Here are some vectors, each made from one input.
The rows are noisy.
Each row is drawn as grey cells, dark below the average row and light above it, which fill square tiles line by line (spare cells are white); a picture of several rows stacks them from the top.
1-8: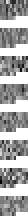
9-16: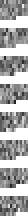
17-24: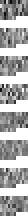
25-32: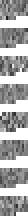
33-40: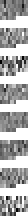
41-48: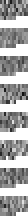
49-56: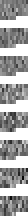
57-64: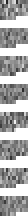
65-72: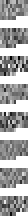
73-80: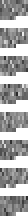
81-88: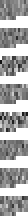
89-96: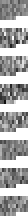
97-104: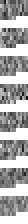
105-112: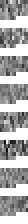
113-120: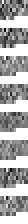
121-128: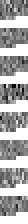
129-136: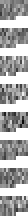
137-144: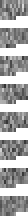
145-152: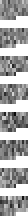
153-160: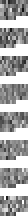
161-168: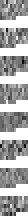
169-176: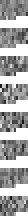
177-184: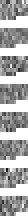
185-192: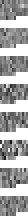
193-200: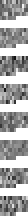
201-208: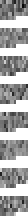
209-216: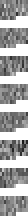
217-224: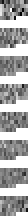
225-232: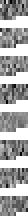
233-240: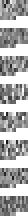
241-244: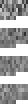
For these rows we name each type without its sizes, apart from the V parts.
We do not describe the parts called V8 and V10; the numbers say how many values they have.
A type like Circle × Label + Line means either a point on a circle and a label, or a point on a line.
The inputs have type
Bool × Line × Line × V8 × V10.
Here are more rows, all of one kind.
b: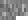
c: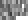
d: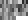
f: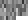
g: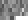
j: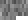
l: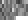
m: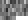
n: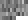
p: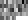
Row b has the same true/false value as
j and p.
